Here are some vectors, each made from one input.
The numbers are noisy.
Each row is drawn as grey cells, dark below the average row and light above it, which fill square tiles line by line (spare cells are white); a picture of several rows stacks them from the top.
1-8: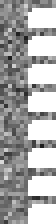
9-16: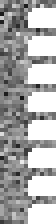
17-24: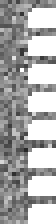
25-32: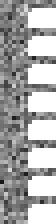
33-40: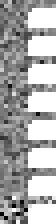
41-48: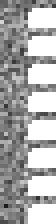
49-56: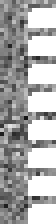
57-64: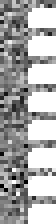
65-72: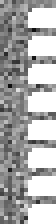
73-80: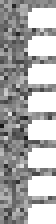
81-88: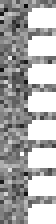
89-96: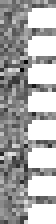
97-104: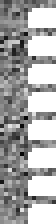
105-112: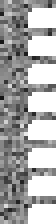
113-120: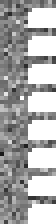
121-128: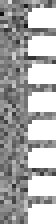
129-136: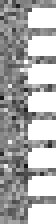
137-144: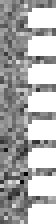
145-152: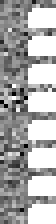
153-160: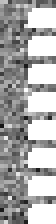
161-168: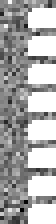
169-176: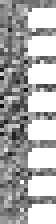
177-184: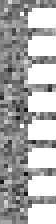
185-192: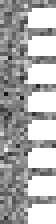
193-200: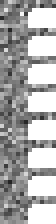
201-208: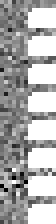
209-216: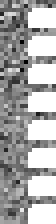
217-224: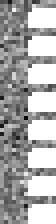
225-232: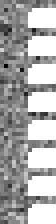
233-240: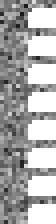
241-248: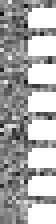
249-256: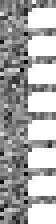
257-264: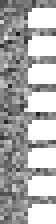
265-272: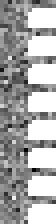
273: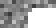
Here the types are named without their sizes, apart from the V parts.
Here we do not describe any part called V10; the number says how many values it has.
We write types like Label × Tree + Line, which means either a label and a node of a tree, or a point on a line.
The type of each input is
List(Bool × V10).
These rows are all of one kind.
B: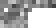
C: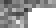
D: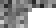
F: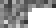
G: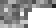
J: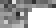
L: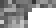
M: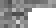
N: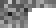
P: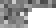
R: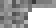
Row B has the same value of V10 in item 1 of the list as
G, J and P.
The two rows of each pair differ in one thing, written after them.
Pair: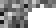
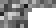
the value of V10 in item 1 of the list
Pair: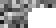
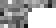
the true/false value in item 1 of the list
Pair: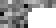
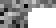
the true/false value in item 1 of the list
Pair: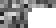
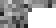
the true/false value in item 1 of the list
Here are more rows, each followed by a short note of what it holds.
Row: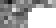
a list of three items
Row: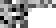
the empty list
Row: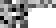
the empty list
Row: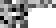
the empty list
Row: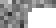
a list of two items
